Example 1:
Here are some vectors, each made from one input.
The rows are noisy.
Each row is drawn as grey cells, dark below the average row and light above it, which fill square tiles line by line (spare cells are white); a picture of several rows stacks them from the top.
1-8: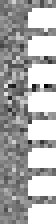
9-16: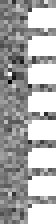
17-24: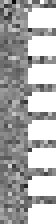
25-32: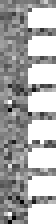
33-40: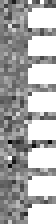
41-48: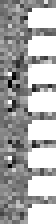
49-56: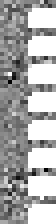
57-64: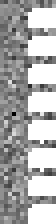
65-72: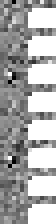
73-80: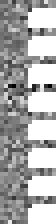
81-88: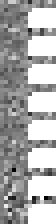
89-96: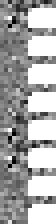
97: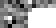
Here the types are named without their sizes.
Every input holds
a point on a circle and three true/false values.
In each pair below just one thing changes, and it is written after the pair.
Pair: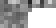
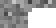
the place on the circle
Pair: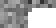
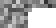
one of the three true/false values
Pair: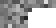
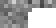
one of the three true/false values
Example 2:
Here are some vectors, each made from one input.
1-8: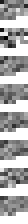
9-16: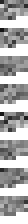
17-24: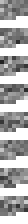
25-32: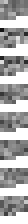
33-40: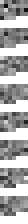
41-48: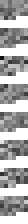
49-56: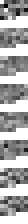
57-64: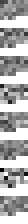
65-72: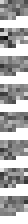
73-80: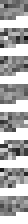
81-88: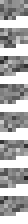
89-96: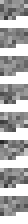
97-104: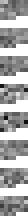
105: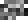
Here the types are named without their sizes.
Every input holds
a label, together with either a fixed value, or three true/false values.
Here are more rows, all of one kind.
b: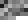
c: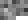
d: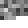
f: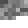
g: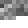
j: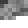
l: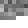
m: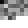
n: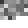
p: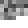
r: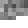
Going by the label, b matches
f and p.
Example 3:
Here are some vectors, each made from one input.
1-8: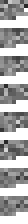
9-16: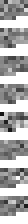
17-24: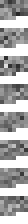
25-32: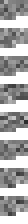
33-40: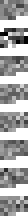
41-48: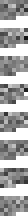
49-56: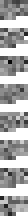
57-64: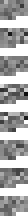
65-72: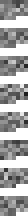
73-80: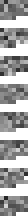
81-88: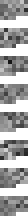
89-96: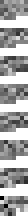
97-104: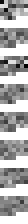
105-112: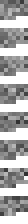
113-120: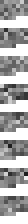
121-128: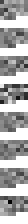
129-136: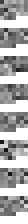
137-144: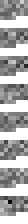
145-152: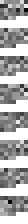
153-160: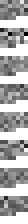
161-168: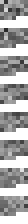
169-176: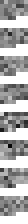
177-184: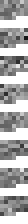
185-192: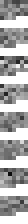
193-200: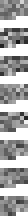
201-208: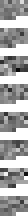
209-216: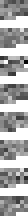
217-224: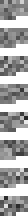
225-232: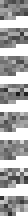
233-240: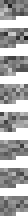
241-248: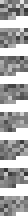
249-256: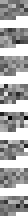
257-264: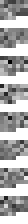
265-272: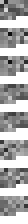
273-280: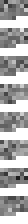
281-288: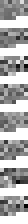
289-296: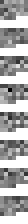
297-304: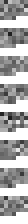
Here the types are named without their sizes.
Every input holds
either a point on a circle, or three true/false values.
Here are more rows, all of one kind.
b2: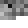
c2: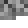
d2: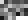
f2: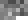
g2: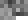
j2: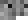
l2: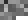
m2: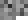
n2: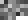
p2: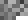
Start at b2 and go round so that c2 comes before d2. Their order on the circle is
b2, j2, m2, c2, l2, p2, n2, d2, f2, g2.
